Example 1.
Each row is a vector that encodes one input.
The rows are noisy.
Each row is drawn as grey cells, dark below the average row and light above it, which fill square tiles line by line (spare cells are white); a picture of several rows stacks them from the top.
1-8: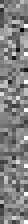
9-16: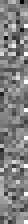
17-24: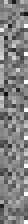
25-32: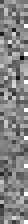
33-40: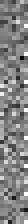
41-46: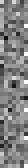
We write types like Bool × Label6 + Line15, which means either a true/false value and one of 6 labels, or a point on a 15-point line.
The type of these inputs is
Circle6 × Tree7.
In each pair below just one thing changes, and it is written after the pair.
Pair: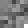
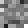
the place on the 6-point circle
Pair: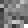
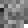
the node of the tree
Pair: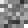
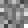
the node of the tree
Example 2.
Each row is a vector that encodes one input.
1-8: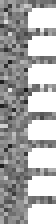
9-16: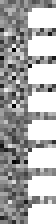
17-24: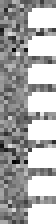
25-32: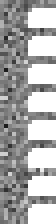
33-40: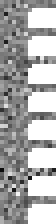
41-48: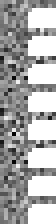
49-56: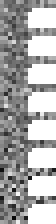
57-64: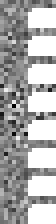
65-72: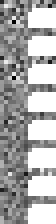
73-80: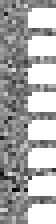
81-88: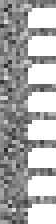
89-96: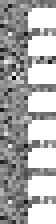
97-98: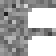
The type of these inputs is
Line4 + Line13.
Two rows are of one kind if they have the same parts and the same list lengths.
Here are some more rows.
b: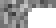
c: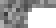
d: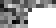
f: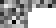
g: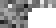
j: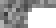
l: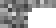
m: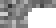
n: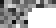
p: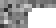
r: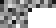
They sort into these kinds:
b, c, g, j, l, m, p
d, f, n, r

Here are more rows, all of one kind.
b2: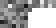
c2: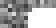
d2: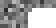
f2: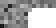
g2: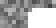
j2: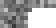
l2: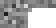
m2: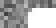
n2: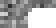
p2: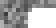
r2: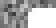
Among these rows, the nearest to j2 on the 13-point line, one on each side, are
c2 and p2.
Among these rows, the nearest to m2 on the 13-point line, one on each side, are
l2 and n2.
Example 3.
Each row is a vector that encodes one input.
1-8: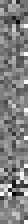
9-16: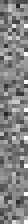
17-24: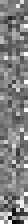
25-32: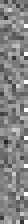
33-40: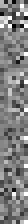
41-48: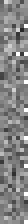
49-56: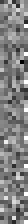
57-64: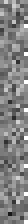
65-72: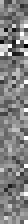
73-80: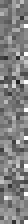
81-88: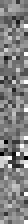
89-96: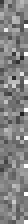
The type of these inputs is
Bool × Label9 + Unit.
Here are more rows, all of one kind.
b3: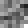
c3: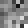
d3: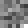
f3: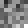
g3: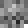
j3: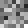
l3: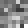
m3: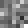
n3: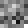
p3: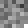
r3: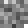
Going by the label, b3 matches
d3 and j3.
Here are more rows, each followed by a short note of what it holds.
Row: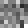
one of 9 labels and a true/false value
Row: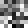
a fixed value
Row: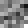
one of 9 labels and a true/false value
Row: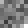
one of 9 labels and a true/false value
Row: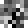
a fixed value
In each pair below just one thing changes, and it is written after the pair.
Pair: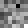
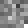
the label
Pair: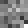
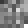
the true/false value
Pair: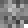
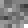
the label
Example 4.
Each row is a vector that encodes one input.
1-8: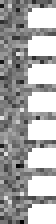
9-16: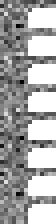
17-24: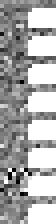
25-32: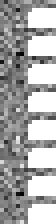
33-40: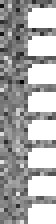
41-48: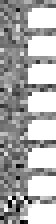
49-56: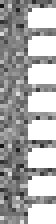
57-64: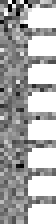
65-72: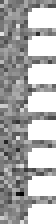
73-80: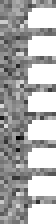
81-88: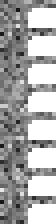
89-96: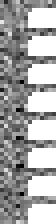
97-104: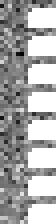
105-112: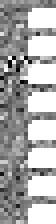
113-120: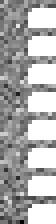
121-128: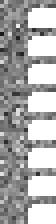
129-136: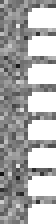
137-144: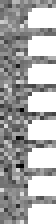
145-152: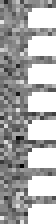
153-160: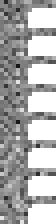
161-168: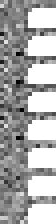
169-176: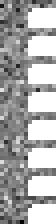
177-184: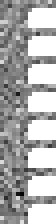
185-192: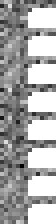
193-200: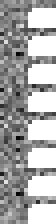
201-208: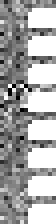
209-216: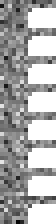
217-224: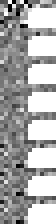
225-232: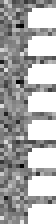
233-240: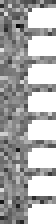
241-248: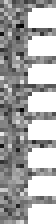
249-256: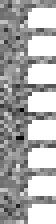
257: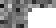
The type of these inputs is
List2(Line6).
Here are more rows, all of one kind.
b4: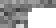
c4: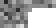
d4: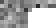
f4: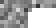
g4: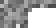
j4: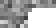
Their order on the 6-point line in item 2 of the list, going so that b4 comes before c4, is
f4, j4, b4, c4, d4, g4.
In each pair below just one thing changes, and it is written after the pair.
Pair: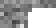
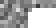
the place on the 6-point line in item 1 of the list
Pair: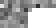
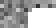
the place on the 6-point line in item 2 of the list
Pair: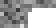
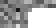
the place on the 6-point line in item 2 of the list
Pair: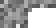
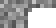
the place on the 6-point line in item 2 of the list
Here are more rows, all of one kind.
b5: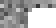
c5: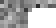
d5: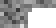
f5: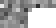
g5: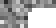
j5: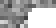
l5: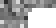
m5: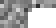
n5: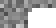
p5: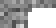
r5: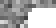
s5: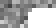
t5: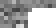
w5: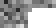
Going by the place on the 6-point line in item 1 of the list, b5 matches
c5, f5 and m5.
